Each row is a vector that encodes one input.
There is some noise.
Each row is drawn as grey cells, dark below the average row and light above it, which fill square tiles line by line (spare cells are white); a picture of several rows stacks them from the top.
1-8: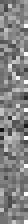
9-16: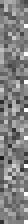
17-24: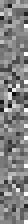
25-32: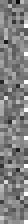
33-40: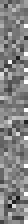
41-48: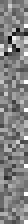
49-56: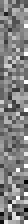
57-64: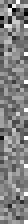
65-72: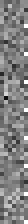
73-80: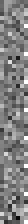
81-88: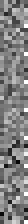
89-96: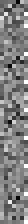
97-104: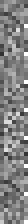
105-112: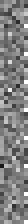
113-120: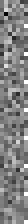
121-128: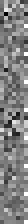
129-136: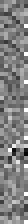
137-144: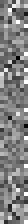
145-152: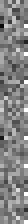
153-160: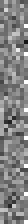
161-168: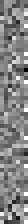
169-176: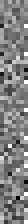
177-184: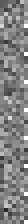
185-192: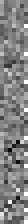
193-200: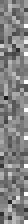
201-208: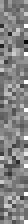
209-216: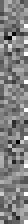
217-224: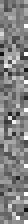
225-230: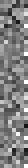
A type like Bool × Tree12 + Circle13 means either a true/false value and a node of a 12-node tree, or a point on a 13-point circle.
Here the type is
(Bool × Bool × Bool + Unit) × Label8.
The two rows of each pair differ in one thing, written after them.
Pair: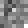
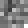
one of the three true/false values
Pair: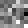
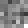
the label
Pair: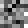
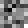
one of the three true/false values
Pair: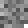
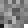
the label
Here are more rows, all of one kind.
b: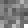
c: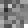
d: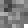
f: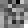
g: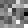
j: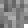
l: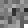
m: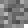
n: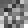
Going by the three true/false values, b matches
g and n.
